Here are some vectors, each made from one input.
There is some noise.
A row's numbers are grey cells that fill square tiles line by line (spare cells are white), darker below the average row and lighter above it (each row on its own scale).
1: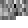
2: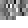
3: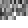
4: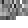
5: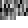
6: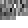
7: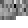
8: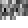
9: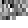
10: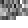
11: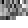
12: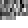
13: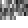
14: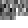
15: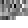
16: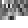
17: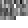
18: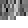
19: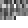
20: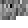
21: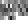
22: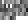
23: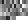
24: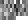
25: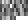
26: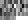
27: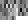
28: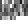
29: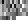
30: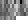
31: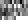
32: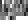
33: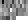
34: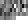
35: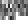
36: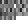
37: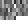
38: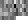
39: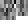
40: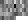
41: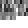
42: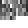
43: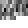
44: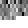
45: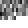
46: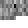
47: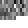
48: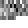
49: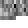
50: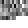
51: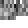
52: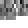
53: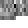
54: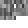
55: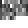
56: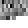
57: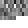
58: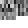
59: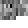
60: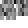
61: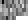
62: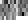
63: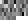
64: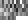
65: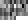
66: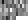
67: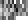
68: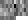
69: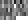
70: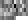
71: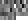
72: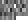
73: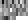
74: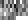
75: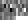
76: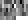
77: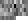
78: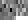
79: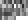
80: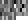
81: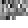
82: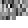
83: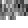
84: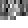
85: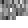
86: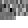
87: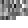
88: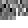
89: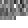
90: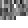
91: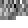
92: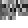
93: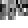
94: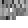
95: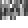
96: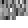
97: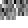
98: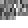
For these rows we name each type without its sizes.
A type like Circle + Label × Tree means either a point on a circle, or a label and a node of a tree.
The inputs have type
Line × (Tree + Unit).
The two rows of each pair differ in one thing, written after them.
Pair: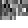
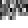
the place on the line
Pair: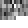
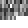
the place on the line
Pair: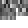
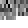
the node of the tree
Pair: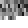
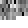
the place on the line
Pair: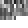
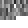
the node of the tree
